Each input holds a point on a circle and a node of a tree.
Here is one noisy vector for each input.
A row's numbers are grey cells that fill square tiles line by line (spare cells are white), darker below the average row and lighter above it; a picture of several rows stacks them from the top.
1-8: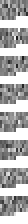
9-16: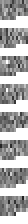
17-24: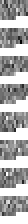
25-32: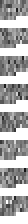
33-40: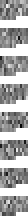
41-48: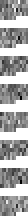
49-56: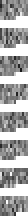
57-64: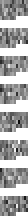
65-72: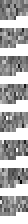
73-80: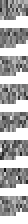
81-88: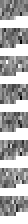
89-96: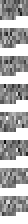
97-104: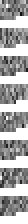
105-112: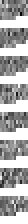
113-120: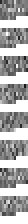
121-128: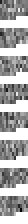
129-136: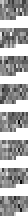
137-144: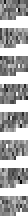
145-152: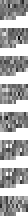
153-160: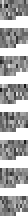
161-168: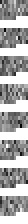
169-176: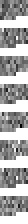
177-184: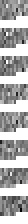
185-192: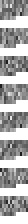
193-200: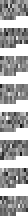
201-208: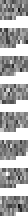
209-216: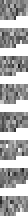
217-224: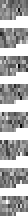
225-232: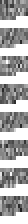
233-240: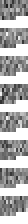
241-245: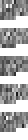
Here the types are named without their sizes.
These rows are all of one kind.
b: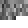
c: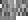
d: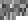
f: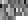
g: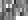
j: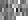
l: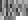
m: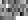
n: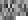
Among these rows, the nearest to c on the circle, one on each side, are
j and l.
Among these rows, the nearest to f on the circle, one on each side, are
m and n.
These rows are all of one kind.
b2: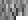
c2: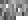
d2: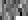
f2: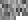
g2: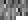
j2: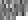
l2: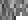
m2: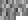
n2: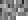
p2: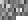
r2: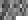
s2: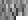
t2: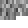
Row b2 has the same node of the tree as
j2, m2, s2 and t2.
